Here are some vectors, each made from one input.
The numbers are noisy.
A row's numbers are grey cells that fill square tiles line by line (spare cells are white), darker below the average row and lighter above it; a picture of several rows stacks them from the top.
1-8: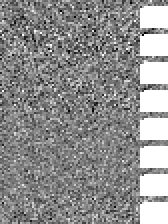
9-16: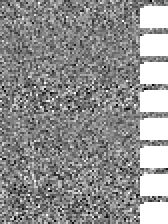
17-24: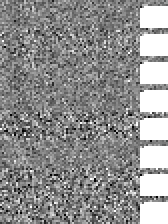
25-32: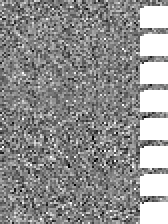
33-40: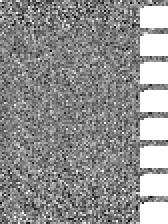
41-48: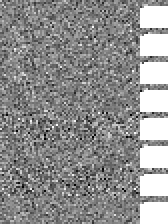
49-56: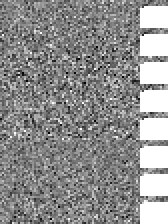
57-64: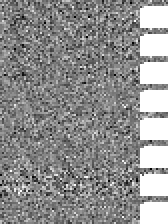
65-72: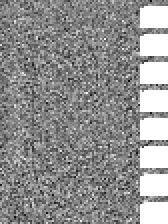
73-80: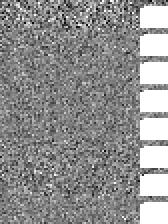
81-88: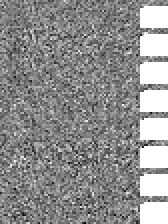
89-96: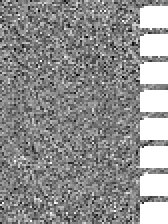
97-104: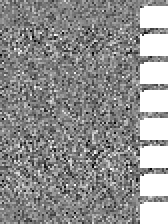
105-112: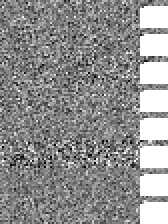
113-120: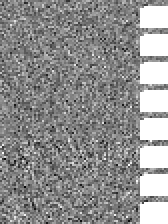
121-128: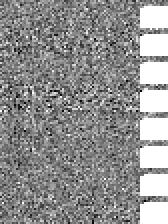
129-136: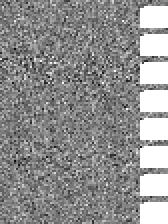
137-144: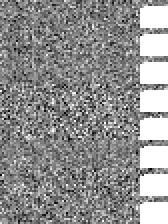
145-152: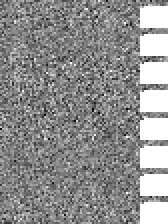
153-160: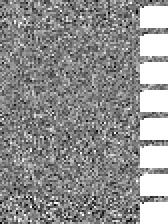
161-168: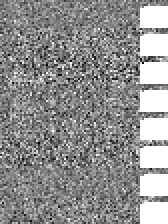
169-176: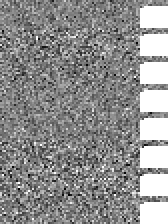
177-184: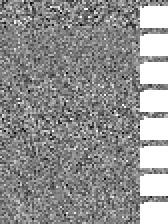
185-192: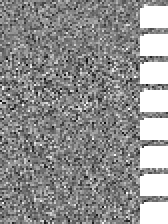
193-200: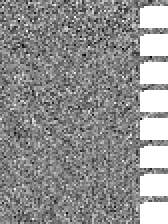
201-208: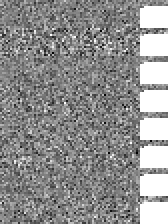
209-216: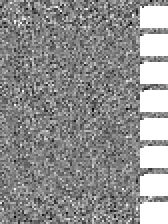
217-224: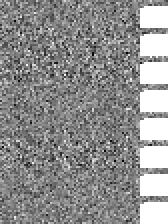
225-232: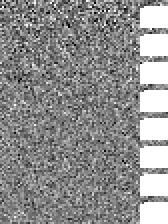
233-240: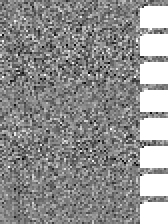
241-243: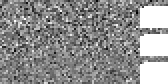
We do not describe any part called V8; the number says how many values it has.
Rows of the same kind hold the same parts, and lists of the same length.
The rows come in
4 kinds.
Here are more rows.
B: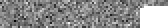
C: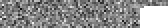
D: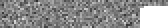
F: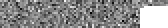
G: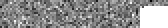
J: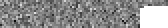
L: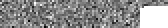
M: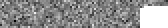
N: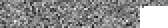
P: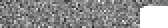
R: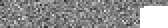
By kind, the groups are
B, D, G, N, R
C, F, L
J, M
P

